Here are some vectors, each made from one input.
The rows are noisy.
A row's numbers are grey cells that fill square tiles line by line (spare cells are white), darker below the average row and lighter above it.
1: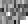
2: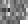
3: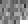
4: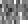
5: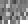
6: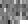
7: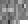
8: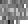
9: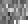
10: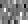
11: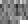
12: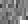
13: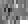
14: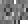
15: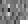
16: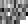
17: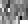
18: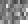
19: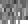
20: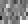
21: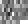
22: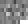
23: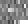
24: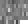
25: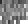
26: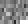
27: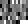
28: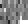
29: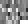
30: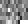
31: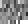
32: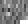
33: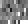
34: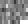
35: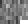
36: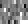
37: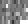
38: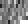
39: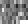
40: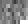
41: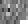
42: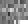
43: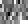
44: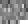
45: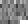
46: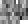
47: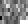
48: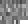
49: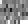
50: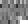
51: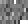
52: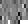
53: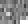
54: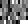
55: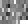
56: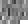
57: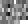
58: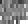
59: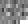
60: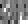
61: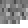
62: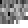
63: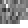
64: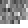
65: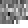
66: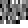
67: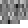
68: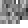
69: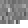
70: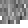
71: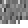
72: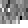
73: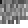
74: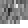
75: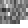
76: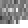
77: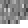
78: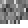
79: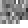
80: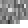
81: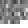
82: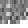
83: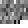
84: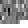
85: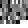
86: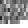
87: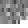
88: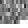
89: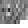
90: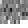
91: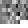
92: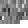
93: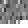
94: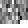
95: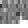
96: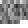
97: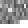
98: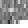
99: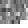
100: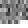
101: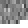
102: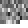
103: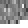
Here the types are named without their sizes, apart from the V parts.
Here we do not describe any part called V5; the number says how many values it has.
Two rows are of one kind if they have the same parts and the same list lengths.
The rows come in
3 kinds.
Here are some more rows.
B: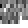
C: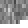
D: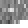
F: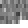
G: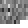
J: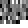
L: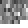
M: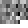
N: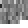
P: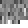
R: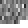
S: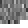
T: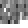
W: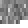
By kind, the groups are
B, C, D, F, G, L, N, R, S, T, W
J
M, P

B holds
a node of each of two trees.
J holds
a fixed value.
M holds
a node of a tree and a value of V5.
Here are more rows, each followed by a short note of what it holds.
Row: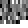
a fixed value
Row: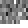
a node of a tree and a value of V5
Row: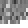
a node of each of two trees
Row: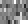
a node of each of two trees
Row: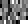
a fixed value
